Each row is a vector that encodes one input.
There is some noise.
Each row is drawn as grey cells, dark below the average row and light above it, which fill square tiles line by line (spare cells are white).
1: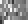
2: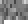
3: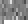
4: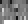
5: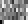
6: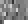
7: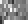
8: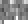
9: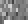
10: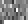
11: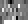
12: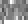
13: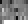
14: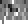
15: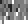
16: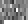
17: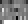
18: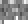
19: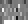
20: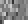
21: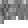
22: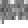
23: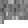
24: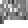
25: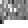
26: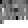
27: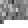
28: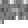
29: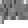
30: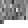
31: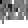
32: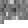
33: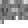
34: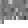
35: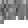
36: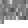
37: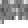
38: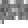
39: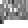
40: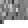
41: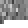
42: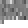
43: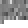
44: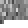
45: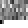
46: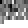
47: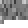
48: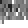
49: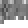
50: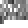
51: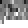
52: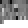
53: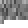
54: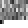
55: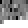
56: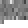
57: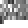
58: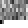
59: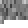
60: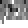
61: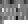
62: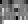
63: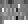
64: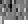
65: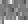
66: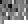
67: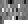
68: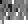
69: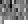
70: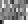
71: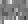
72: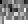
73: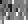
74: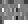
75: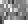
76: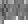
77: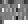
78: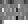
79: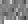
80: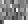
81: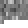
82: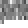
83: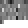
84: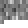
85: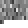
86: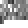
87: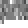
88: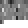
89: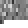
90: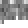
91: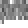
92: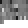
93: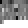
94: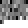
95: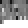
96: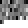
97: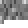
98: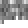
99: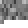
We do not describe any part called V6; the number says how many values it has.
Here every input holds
a true/false value, together with either a point on a 5-point line, or a value of V6.
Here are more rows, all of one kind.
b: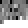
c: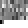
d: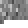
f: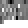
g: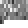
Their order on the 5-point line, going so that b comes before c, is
f, g, d, b, c.
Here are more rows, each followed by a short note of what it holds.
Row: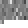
a true/false value and a value of V6
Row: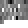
a point on a 5-point line and a true/false value
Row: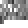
a point on a 5-point line and a true/false value
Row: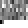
a point on a 5-point line and a true/false value
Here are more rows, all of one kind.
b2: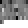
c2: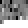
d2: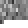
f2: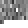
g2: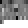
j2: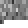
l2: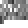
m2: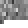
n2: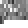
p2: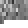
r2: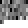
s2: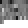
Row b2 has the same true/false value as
c2, g2, r2 and s2.
